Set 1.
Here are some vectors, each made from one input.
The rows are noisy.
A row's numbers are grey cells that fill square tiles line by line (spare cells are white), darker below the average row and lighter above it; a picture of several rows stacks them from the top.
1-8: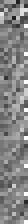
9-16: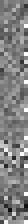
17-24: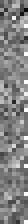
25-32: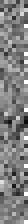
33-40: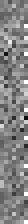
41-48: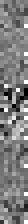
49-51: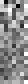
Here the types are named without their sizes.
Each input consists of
a node of a tree.
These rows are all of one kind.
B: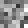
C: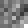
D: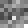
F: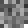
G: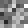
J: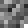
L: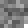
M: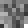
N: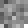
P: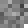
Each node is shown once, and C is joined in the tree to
J and N.
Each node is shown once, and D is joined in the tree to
B, L and N.
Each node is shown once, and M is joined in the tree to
L.
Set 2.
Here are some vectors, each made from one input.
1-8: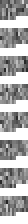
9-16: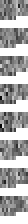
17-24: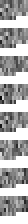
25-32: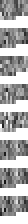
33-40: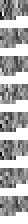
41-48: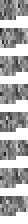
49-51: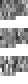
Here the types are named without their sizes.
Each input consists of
a point on a circle.
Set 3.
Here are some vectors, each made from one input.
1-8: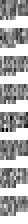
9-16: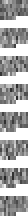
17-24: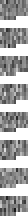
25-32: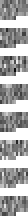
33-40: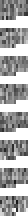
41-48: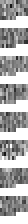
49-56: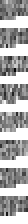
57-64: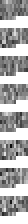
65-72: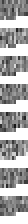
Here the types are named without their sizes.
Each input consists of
a point on a line.
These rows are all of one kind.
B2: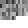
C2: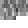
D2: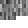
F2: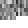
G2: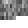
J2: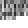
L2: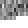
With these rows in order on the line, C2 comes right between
D2 and J2.
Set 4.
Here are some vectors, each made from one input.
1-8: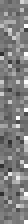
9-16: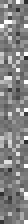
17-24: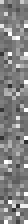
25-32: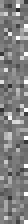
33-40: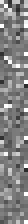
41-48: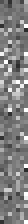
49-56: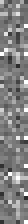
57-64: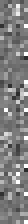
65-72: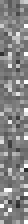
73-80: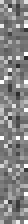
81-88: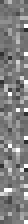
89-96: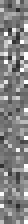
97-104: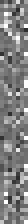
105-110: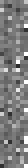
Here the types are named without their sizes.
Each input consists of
either a fixed value, or four true/false values.
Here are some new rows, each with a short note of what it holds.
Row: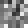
a fixed value
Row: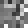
a fixed value
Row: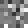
a fixed value
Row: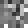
a fixed value
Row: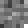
four true/false values
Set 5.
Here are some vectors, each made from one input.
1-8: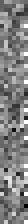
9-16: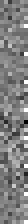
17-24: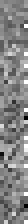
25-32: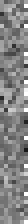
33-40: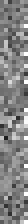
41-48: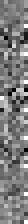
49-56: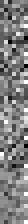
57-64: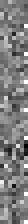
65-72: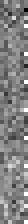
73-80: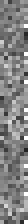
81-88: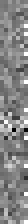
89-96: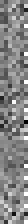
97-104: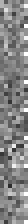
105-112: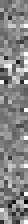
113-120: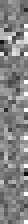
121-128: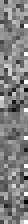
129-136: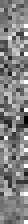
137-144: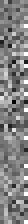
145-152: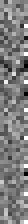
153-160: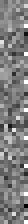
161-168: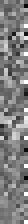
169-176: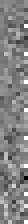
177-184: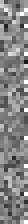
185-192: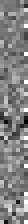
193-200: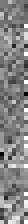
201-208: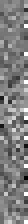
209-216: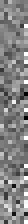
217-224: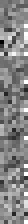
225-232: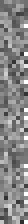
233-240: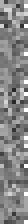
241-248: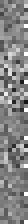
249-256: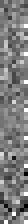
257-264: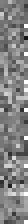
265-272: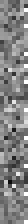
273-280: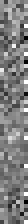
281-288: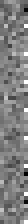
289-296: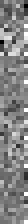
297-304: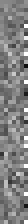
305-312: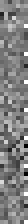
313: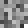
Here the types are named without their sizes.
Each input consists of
four true/false values.
